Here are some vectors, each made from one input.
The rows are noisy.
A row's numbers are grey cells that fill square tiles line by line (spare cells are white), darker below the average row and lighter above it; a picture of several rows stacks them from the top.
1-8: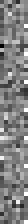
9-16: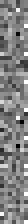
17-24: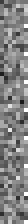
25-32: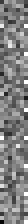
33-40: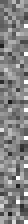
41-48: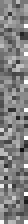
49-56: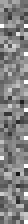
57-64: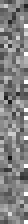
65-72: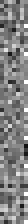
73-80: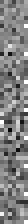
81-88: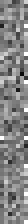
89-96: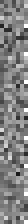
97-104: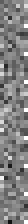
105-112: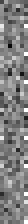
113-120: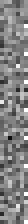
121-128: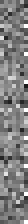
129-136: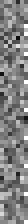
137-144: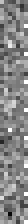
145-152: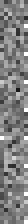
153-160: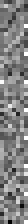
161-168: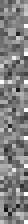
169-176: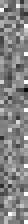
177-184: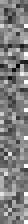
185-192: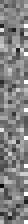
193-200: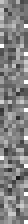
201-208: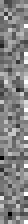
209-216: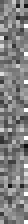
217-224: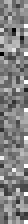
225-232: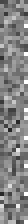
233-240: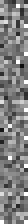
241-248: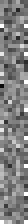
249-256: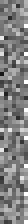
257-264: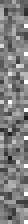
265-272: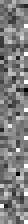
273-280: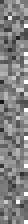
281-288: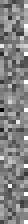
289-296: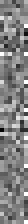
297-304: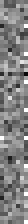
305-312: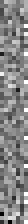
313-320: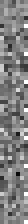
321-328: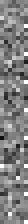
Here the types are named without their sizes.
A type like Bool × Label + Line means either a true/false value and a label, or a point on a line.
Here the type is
(Bool × Bool × Bool + Tree) × Label × Label.
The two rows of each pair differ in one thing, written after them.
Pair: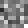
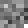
one of the two labels
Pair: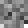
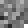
one of the two labels
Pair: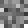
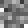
one of the two labels
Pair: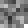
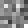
one of the two labels
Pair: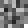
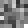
the node of the tree
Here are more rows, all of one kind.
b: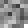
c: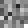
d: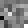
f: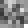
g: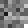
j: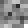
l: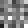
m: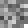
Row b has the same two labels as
j and m.
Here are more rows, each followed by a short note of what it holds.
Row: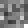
two labels and a node of a tree
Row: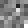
two labels and three true/false values
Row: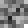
two labels and a node of a tree
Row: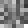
two labels and a node of a tree
